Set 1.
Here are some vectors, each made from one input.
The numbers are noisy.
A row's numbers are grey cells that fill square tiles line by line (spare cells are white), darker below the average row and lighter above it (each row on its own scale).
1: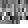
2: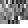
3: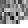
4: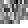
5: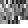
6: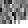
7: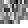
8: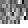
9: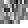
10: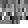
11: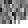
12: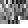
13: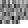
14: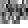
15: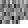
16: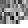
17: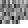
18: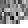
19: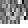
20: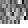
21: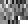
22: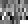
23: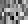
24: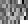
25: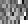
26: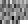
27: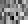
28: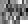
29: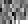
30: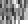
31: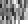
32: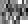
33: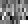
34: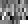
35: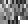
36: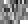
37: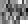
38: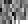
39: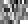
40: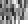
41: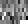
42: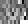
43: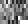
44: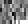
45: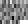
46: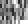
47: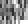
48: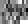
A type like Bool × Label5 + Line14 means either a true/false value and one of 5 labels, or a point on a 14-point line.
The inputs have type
Circle9.
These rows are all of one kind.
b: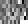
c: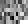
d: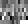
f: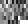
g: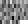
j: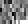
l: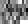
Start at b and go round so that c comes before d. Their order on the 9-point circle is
b, l, g, c, d, f, j.
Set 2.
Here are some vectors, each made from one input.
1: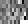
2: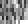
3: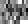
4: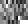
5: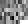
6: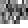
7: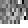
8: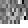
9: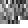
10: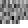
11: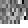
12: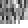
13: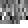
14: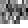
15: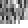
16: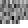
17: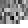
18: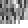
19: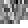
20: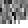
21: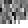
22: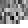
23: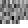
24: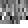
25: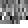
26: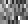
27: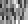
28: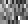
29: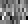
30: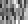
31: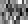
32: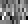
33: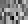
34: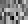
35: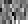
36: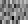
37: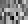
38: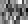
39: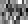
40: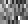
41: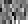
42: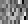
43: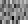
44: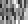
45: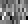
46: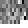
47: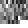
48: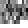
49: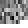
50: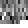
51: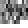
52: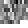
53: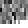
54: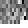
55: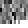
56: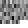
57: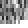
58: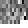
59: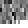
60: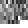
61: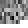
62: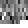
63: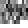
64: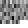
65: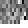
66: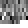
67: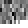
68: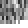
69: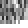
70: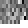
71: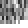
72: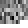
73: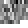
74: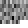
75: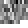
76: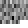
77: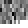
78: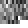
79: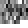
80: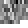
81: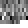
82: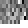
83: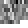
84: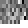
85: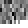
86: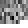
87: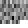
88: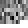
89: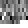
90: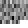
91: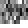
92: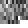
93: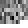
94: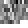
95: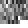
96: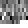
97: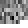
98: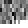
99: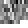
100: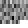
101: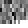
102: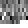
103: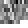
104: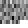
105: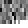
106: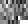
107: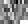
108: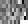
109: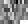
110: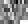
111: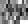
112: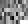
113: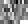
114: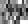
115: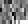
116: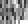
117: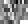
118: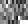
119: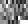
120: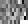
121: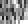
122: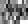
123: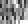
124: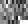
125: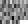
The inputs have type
Circle9.
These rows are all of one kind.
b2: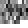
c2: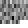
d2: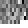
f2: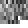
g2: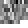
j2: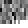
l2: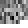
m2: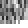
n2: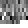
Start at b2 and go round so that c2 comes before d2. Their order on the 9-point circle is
b2, c2, l2, n2, f2, g2, m2, j2, d2.
